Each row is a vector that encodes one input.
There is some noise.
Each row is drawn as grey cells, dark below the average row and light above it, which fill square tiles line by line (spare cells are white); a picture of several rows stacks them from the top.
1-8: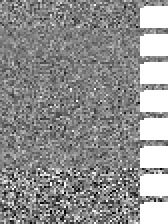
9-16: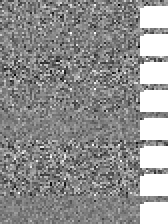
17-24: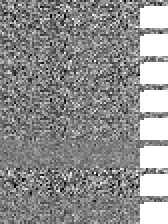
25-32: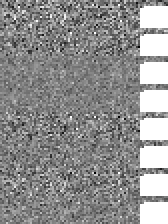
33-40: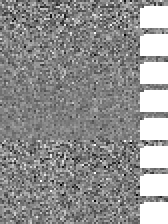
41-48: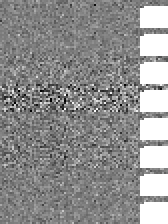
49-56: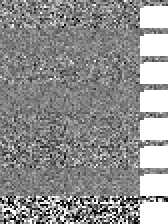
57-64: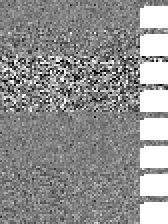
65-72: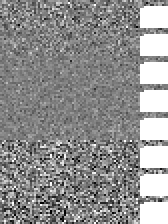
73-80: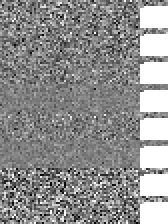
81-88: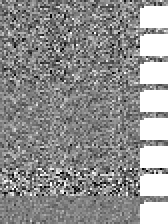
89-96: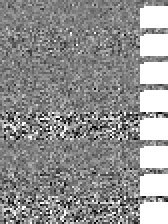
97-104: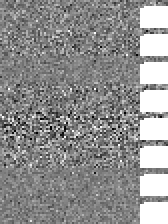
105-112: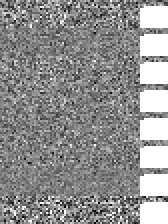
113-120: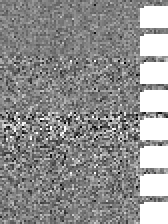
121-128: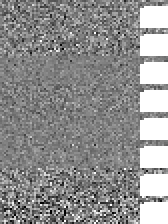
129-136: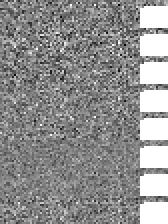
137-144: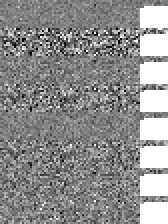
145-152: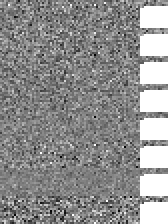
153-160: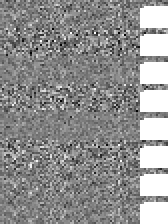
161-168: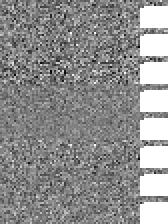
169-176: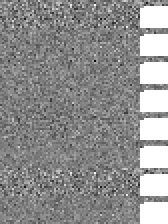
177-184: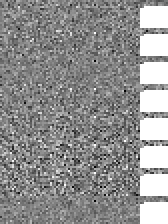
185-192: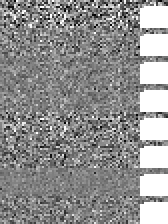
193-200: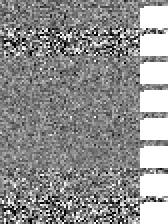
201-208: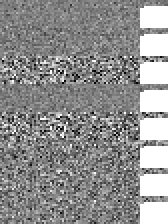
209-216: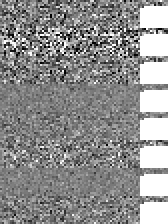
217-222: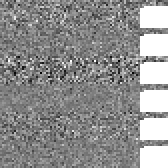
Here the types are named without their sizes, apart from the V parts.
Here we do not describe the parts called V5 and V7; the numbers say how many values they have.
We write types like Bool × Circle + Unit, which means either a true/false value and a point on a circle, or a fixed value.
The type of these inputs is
Label × (Tree + Unit) + V5 × V7.
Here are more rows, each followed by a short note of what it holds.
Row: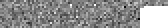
a value of V5 and a value of V7
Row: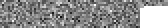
a value of V5 and a value of V7
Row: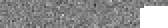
a label and a node of a tree
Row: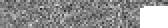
a label
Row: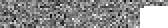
a label and a node of a tree
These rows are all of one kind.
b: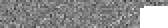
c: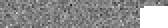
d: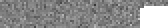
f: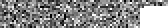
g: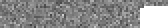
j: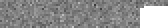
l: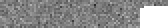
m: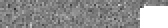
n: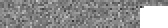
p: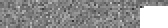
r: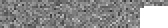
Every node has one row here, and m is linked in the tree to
g and r.
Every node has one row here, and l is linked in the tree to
g.
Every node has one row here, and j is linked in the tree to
b.
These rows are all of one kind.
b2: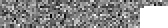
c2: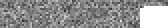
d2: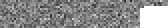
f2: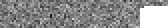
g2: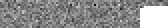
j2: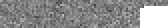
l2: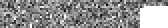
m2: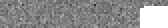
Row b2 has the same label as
d2 and m2.
